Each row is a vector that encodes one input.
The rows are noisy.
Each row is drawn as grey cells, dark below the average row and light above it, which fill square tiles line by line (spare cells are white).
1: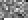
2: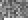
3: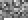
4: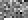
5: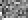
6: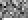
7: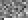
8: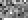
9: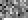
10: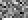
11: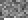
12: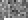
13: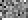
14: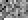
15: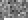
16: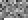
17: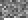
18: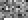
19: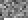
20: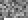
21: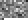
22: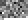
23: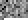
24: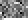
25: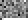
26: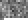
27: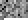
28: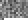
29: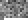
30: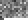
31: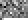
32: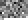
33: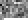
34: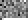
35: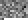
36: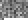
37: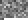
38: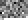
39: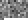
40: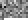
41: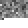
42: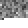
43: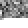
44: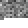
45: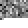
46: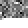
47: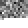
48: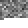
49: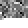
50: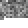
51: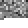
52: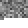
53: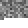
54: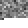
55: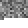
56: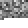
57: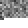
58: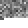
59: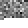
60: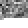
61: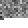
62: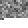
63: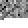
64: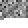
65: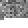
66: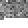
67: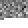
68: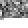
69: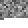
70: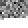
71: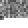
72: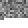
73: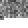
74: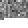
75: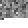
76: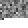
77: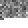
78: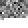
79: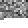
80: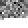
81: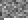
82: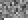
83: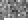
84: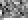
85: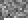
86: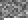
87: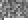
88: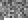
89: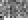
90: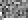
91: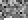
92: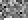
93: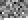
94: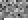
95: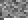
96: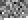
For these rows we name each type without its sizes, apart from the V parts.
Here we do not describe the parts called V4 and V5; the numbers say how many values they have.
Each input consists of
either a value of V4 and a value of V5, or a list of points on a circle.
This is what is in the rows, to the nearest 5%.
About 40% of them hold a value of V4 and a value of V5. The rest are lists of points on a circle.
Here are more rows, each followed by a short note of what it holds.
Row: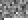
a list of two items
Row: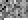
a value of V4 and a value of V5
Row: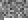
a list of one item
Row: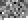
the empty list
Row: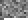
a list of two items
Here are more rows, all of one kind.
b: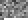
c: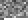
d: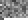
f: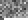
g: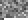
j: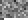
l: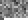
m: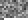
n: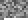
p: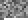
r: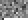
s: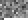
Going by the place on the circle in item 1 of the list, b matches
c, n and p.
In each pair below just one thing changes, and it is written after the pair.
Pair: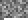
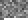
the place on the circle in item 2 of the list
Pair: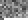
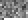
the place on the circle in item 1 of the list
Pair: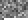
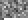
the place on the circle in item 2 of the list
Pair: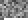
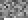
the place on the circle in item 2 of the list
